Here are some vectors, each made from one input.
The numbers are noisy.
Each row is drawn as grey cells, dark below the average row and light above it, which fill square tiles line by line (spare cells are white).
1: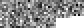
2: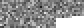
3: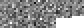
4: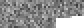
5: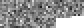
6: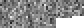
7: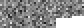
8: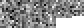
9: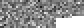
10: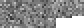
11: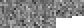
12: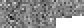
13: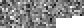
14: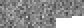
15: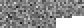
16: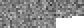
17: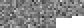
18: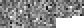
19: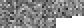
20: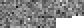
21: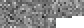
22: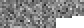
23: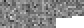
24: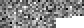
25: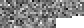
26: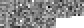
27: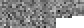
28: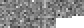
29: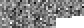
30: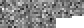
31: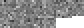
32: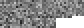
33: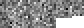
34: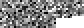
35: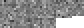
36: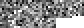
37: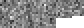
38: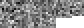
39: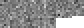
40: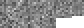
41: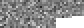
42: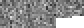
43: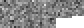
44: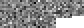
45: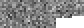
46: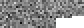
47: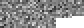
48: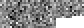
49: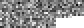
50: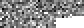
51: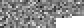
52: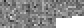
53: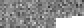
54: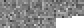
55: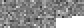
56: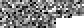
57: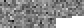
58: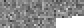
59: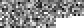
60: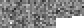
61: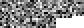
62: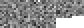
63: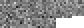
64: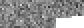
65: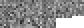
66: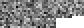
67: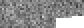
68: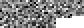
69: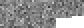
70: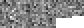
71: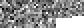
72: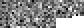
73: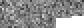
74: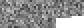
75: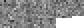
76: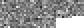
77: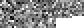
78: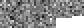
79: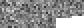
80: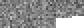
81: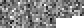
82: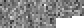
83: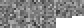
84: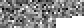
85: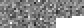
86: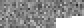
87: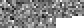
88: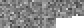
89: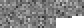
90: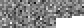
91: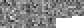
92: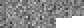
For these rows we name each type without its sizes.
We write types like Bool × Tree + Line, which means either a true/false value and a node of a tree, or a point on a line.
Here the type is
Bool × Bool × Bool + (Label + Line) × Line.
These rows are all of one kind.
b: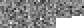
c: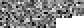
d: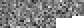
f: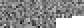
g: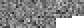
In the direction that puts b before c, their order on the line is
b, d, g, f, c.
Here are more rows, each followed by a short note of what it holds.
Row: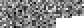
a label and a point on a line
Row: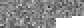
three true/false values
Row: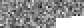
three true/false values
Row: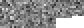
three true/false values
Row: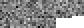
a point on each of two lines
